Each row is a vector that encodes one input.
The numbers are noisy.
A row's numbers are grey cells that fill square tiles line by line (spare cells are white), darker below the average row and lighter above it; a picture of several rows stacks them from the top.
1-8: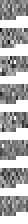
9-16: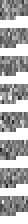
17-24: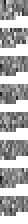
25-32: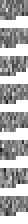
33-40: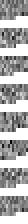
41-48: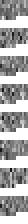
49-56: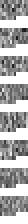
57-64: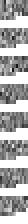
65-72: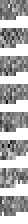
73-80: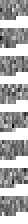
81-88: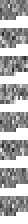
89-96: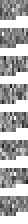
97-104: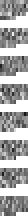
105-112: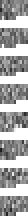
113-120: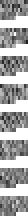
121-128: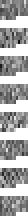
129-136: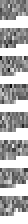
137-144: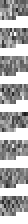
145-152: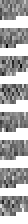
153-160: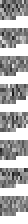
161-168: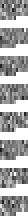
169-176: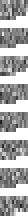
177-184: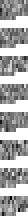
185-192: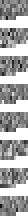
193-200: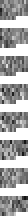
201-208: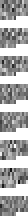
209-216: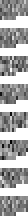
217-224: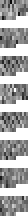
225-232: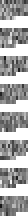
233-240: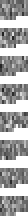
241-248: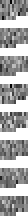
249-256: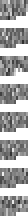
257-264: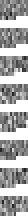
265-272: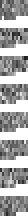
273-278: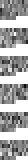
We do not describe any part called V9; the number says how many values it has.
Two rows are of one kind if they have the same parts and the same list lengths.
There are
3 kinds of row.
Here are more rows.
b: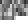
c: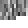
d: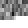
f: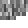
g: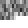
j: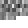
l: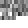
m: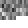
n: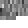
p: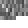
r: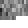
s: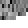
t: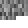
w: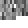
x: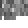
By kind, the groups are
b, c, d, f, g, l, s, w
j, m
n, p, r, t, x

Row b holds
two values of V9.
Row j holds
a point on a 5-point line.
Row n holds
a point on a 6-point circle and one of 10 labels.
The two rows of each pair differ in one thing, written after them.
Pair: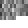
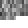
the place on the 6-point circle
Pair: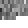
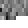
the label
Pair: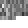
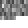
the label
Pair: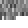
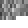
the label
